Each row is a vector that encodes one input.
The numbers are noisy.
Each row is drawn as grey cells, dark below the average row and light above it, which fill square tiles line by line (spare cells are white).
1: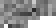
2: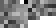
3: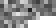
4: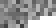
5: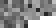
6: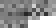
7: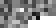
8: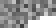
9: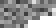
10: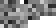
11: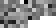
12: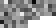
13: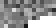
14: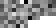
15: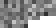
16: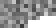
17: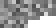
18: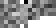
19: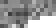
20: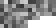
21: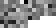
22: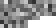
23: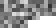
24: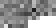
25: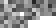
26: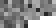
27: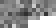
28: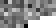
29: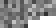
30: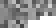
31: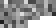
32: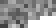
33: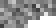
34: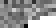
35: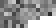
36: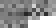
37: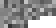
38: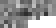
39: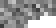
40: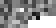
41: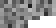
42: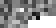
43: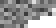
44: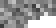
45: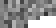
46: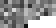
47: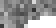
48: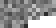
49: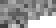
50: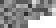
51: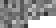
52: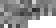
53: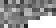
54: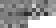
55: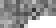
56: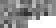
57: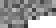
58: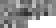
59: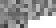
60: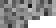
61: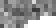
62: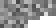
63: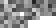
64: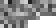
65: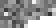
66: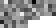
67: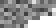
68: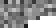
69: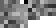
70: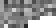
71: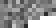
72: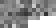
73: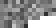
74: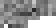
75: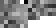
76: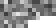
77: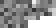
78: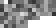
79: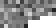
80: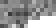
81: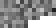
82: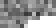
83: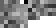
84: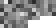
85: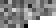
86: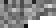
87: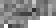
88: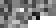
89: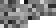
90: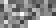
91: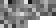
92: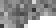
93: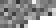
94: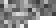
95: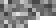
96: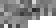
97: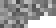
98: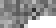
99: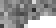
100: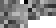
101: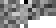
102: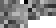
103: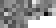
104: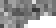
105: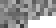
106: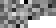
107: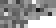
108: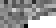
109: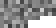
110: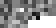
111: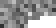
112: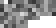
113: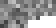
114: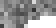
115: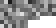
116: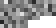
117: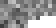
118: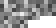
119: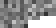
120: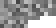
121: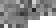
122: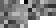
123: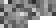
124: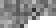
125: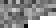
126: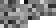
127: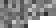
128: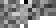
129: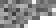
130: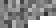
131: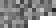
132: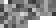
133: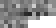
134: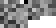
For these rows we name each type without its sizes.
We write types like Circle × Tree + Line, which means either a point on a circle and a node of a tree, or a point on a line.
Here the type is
(Bool × Bool × Bool + Line) × Line + List(Circle).
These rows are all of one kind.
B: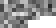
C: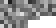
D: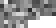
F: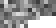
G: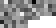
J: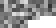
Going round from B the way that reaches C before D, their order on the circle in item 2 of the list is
B, C, G, D, F, J.
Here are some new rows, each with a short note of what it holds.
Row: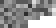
a point on each of two lines
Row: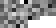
a list of one item
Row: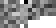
a list of one item
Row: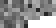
a point on each of two lines
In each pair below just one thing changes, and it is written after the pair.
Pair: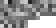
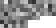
the place on the circle in item 1 of the list
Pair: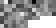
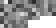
the place on the circle in item 2 of the list
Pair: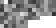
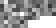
the place on the circle in item 1 of the list
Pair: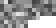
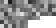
the place on the circle in item 1 of the list
